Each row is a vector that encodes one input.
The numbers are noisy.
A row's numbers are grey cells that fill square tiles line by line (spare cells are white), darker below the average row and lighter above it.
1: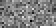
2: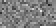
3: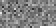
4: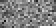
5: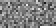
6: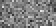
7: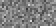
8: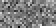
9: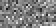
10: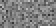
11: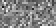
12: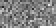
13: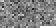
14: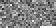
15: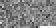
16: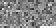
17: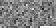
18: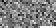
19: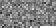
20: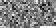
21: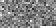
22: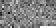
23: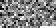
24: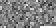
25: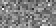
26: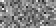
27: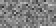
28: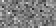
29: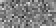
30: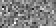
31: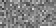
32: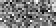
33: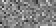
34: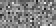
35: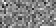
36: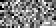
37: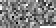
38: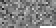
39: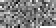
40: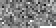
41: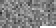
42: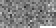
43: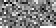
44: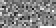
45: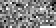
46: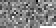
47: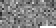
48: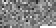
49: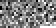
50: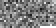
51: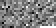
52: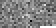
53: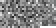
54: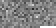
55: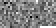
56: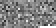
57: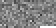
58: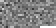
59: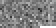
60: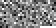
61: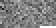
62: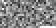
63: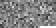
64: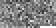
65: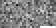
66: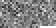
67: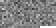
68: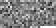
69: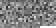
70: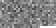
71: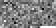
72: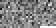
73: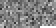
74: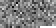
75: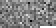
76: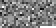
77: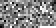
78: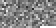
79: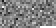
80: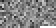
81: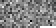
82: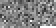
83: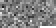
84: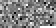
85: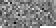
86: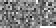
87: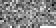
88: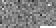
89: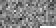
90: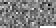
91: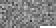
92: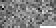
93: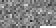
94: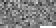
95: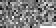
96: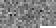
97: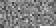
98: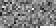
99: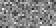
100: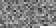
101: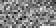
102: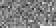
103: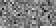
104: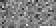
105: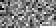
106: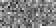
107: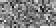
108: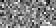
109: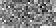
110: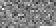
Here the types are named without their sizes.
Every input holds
a true/false value, together with either a point on a circle, or a point on a line.
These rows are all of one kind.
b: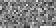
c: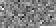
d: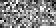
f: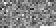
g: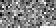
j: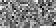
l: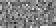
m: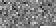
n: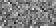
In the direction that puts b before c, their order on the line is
f, n, l, b, d, g, m, c, j.
